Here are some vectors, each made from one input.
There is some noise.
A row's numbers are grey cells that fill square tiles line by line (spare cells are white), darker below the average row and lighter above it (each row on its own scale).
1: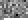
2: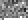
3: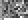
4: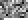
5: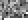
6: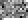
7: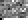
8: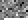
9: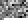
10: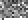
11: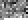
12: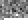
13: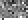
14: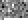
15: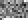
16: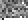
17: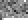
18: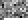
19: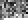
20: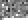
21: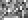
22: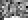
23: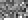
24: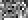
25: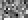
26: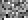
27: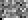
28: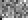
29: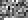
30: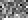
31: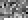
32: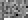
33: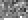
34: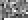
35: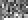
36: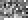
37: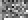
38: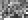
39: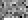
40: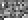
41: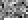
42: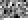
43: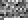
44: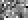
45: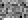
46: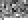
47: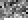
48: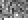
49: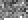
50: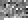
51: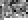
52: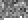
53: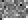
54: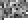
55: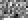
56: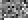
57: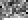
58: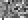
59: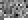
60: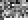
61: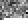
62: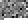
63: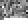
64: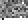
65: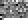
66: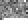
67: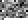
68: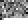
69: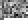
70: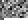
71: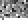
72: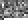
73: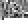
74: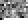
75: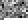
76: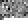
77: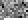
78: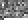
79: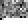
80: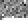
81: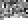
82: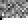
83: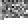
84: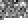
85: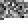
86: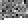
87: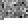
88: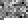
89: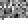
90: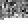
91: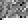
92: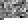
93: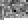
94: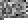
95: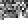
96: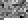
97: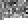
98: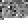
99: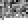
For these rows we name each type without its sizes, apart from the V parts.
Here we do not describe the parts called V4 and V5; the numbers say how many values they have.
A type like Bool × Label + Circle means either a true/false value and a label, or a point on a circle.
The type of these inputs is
Bool × V4 × V5 + Line × Line + Unit.
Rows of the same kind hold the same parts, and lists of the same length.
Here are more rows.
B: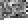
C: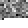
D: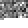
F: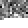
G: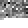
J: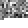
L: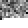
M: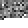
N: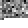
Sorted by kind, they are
B, C, D, J, N
F, G, L
M

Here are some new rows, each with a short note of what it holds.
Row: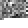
a point on each of two lines
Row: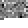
a true/false value, a value of V4 and a value of V5
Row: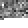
a fixed value
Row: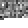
a fixed value
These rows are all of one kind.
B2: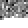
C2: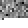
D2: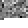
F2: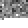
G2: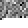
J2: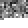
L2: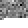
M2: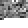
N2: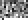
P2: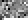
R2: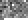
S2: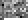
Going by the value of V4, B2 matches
C2, F2, N2 and P2.
